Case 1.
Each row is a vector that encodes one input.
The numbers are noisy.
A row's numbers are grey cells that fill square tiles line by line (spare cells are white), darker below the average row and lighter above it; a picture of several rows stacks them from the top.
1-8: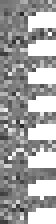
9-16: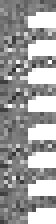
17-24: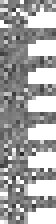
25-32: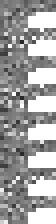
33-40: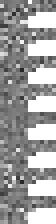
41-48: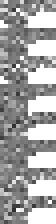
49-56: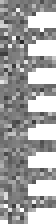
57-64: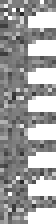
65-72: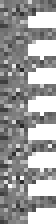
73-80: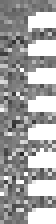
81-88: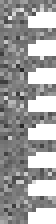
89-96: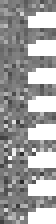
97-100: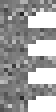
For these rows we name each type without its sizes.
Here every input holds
a point on a line and a true/false value.
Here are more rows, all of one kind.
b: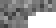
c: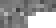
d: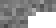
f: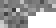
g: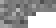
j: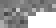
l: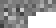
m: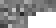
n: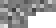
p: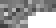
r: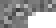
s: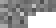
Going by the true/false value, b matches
d, f, j and r.
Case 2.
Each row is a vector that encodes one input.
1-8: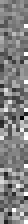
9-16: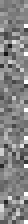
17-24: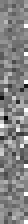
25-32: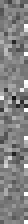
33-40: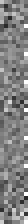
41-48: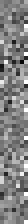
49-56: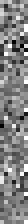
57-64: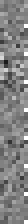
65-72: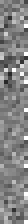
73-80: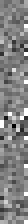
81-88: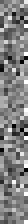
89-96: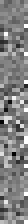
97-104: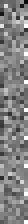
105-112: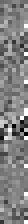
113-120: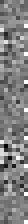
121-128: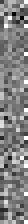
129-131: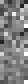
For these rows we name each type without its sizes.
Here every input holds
a list of points on a line.
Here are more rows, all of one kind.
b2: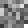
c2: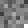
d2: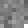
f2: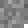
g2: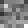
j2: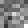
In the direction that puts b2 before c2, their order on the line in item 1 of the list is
g2, f2, d2, b2, j2, c2.
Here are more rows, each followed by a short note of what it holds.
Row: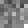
a list of one item
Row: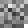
the empty list
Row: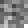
a list of one item
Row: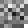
the empty list
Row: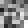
the empty list
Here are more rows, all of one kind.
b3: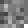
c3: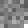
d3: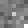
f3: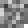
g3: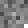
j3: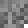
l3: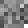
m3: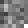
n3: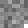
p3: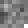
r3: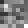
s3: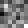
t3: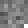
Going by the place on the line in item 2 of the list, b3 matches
g3, j3, n3 and t3.
